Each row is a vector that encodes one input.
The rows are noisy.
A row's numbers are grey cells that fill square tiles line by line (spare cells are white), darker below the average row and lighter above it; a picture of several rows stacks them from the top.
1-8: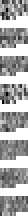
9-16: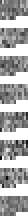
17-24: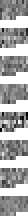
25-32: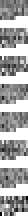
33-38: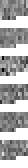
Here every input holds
either a point on each of two 3-point lines, or a point on a 6-point line.
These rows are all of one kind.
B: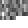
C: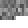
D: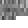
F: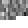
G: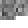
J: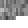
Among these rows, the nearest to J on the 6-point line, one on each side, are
B and F.
